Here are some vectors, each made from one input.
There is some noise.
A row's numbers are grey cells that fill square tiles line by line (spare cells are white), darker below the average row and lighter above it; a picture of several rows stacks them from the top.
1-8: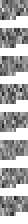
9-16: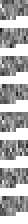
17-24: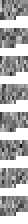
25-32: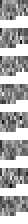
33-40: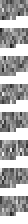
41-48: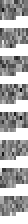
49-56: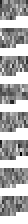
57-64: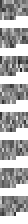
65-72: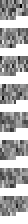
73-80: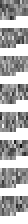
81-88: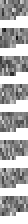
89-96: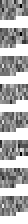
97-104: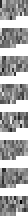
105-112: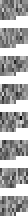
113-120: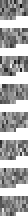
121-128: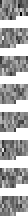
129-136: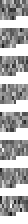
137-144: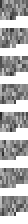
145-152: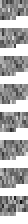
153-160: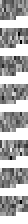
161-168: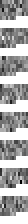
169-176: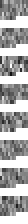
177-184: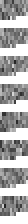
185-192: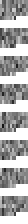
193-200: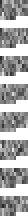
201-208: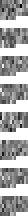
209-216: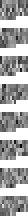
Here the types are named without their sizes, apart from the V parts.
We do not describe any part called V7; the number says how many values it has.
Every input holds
either a point on a line, or a true/false value and a value of V7.
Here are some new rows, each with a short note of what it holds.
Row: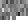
a true/false value and a value of V7
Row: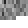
a true/false value and a value of V7
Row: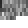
a point on a line
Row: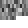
a point on a line
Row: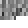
a true/false value and a value of V7
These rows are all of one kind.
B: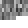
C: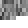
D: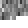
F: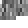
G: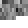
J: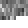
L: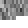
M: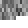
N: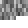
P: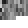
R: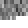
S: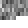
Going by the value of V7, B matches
M and N.
